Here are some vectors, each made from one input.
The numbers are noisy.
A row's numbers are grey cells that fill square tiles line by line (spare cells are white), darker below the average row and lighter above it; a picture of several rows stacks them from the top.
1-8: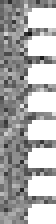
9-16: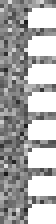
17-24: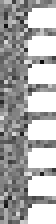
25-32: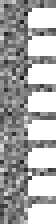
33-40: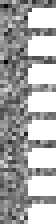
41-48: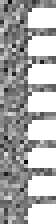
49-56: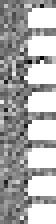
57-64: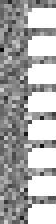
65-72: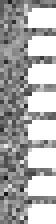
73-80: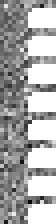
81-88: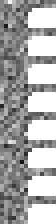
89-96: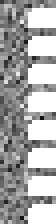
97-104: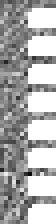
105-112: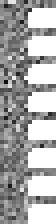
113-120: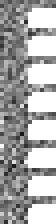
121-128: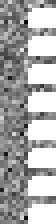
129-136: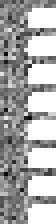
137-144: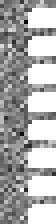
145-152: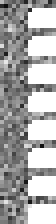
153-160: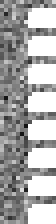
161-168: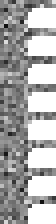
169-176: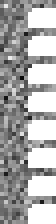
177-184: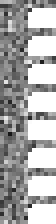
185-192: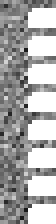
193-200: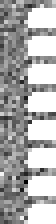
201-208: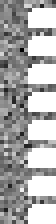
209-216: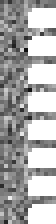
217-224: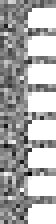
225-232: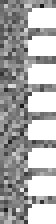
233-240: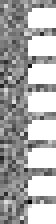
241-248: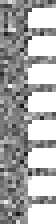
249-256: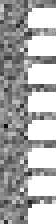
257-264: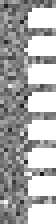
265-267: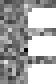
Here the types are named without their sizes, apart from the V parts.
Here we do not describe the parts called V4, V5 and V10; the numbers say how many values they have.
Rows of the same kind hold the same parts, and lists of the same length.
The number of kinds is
4.
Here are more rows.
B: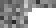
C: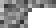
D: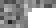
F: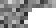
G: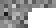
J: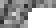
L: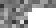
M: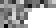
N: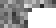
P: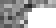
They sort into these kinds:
B, D, L, P
C, F
G, J, M
N

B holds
a point on a line, a true/false value and a value of V10.
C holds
a point on a circle, a value of V4 and a value of V5.
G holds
a point on a circle and a value of V10.
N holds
a point on a line, a true/false value, a value of V4 and a value of V5.
